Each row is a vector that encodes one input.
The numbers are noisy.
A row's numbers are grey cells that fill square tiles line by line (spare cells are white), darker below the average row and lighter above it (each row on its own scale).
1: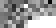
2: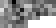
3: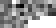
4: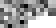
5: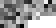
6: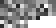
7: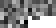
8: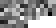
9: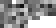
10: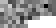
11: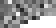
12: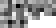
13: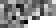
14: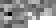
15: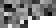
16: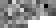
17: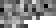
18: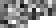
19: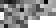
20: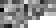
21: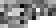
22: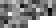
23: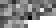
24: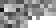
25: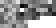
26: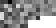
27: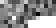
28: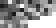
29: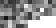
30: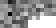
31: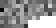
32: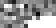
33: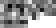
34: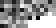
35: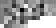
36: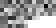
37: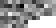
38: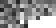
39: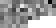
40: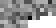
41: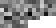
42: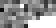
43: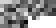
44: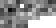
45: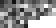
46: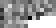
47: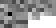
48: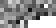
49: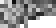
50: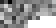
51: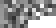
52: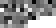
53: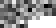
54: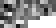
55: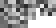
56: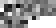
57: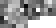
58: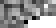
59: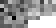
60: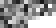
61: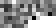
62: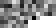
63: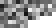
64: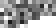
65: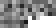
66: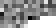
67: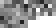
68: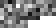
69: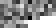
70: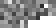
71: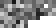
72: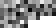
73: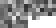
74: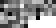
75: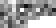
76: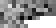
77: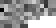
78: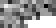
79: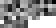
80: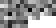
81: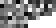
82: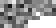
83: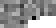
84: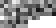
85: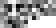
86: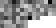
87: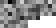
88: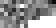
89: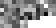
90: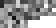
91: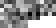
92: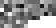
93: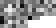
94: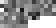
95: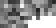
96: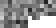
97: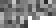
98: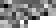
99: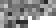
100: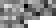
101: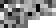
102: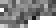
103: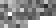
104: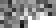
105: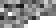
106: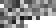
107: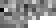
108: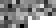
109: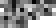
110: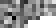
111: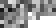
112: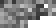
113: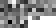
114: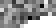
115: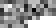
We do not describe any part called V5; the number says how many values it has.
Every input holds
a point on a 7-point line, together with either a fixed value, or a true/false value and a value of V5.
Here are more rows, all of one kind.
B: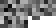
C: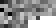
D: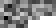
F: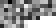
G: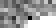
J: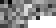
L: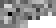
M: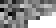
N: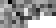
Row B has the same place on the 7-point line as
F and M.
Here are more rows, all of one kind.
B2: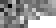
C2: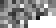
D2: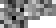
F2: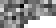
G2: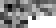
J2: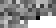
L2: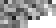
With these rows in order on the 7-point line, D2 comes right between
F2 and G2.
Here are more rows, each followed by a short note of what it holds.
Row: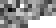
a point on a 7-point line, a true/false value and a value of V5
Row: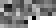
a point on a 7-point line, a true/false value and a value of V5
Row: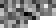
a point on a 7-point line, a true/false value and a value of V5
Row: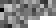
a point on a 7-point line
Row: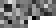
a point on a 7-point line, a true/false value and a value of V5
